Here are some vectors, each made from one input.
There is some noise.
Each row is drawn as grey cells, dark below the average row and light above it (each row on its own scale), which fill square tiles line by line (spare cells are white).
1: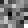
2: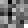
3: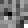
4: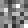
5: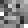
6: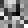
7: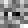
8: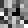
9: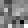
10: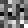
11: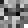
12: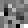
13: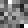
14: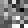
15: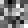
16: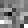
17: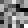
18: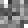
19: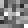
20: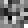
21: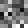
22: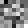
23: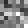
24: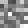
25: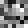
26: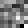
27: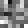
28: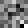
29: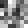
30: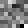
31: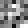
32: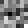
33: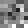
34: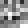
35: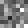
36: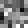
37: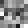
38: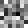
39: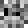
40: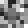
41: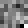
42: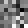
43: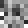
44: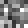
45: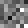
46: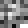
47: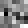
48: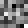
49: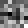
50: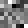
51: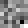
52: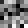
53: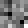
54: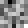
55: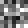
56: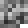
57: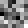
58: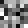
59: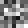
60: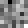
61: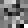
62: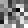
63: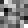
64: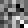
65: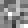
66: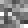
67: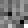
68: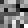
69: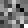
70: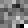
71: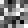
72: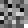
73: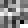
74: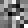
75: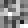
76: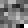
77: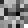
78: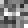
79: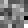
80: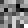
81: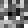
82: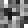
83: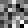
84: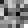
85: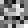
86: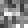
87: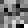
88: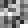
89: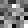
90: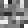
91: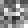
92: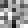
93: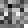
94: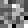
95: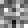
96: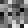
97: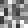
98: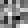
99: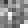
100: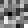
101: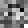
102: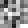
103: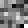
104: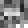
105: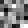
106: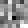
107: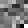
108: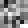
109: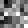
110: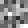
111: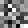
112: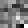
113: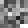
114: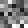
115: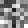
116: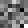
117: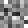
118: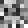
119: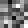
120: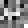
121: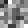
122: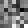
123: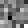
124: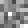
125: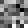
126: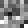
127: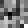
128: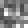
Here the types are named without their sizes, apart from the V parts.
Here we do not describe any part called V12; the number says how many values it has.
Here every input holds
either a label, or a true/false value and a value of V12.
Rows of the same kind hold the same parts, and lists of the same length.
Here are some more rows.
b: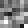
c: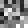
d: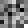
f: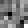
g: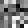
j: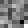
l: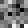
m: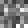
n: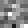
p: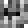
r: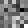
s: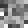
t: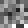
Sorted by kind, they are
b, f, j, m, n, p, s, t
c, d, g, l, r

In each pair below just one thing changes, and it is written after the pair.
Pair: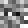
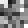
the true/false value
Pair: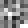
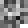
the value of V12
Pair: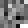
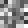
the value of V12
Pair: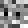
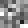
the value of V12
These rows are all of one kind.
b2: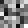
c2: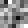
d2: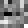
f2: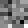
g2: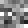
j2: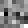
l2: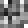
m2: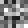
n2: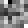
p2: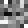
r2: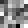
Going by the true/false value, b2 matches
c2, g2, j2 and r2.
